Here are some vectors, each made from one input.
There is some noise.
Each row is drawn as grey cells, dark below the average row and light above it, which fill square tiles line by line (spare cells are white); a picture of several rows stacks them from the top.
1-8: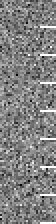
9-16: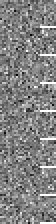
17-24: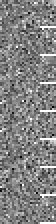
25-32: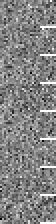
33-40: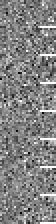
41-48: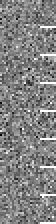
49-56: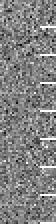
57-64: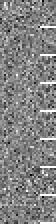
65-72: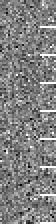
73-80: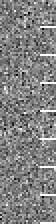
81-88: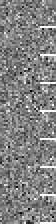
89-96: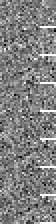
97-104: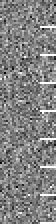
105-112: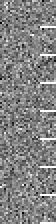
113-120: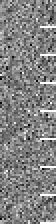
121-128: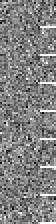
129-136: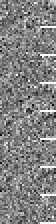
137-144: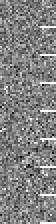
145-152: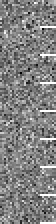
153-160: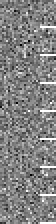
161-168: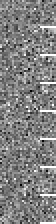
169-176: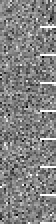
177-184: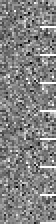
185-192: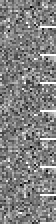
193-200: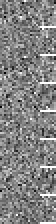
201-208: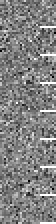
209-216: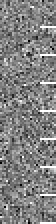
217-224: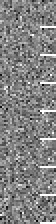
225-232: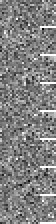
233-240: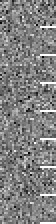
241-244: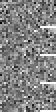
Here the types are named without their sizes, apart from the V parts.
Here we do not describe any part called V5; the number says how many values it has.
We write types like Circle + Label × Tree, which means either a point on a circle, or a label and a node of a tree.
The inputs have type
Bool × (Circle + V5) + Line + Tree.
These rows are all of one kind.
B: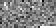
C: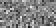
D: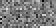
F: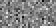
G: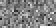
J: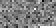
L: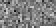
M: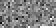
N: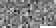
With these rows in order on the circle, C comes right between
D and J.
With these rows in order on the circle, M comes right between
F and G.
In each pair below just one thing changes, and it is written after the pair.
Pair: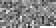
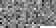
the true/false value
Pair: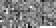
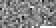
the place on the circle
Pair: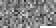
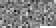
the place on the circle
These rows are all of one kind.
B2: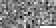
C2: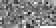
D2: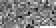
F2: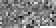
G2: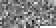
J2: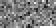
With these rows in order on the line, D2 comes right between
F2 and J2.
